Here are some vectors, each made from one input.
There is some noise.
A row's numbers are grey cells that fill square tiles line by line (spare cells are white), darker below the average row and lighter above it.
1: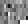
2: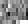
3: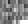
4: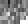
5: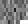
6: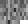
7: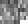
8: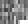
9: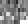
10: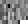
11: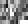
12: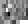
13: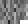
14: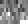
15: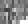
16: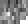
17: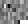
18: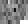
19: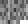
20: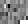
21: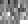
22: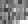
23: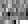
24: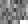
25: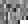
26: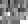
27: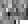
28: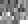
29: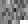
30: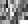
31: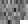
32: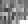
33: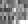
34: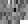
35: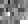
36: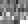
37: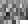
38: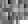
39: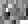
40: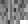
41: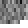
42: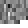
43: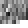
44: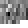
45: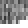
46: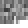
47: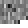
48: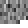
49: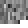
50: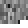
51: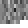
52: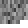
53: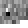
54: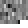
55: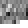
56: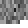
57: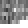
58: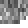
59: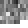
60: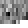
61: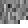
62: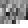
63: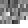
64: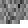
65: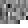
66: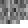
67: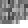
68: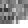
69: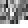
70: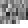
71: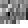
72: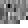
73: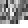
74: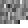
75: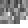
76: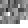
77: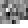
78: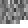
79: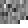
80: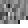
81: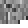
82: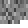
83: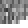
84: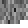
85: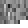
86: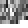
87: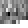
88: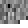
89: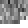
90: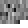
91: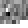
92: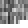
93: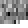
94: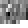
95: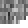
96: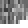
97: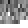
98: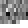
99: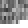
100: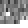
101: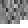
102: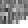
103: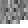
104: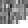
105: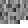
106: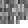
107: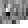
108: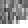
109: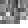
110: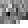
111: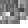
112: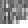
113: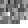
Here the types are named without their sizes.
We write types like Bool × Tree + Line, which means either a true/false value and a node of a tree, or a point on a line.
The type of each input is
Label × Label + Unit.
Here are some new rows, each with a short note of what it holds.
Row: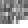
two labels
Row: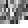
a fixed value
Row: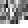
a fixed value
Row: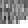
two labels
